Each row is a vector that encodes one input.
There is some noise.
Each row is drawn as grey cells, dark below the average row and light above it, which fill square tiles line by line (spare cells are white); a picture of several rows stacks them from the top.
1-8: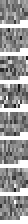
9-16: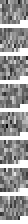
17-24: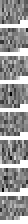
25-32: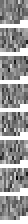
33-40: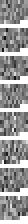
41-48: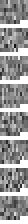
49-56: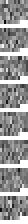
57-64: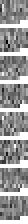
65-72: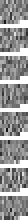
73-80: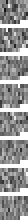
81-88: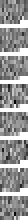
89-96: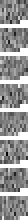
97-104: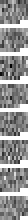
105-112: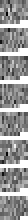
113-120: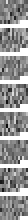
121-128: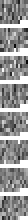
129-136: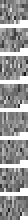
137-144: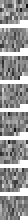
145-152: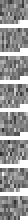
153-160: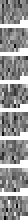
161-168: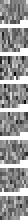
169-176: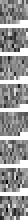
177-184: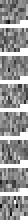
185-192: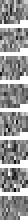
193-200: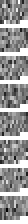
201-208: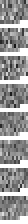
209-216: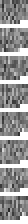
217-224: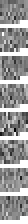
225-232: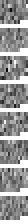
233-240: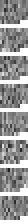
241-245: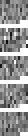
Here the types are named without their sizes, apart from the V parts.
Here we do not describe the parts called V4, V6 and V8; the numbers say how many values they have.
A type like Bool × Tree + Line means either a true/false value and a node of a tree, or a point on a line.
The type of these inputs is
Bool × Circle + (Tree + V6) × V4 + V8.
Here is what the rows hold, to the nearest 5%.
About 25% of them hold a point on a circle and a true/false value. About 50% of them hold a value of V4, together with either a node of a tree, or a value of V6. The rest hold a value of V8.
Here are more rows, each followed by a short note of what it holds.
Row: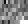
a value of V4 and a value of V6
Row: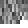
a value of V8
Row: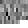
a node of a tree and a value of V4
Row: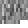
a node of a tree and a value of V4
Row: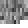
a point on a circle and a true/false value
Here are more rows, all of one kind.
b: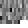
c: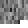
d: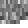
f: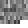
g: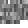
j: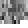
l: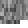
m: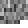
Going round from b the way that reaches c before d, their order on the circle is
b, c, m, j, l, f, d, g.
